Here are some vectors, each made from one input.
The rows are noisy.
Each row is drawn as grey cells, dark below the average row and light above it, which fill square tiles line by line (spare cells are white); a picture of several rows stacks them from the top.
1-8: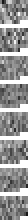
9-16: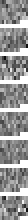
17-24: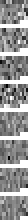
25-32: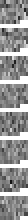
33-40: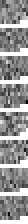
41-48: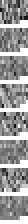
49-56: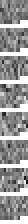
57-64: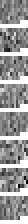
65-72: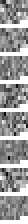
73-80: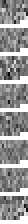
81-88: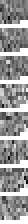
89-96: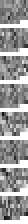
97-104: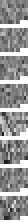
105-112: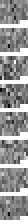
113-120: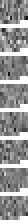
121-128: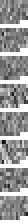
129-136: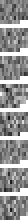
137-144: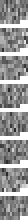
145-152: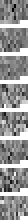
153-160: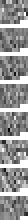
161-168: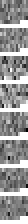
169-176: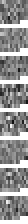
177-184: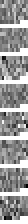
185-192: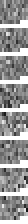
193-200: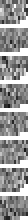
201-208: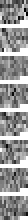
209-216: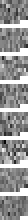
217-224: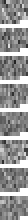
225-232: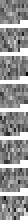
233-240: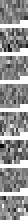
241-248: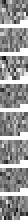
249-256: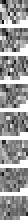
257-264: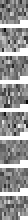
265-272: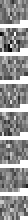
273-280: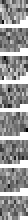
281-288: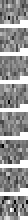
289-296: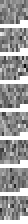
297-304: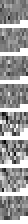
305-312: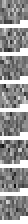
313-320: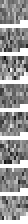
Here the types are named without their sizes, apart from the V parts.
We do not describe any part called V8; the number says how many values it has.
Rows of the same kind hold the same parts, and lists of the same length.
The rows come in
4 kinds.
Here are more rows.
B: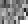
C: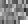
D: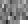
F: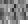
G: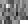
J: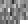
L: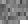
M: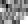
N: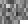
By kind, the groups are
B, C, M
D, L
F, G, N
J

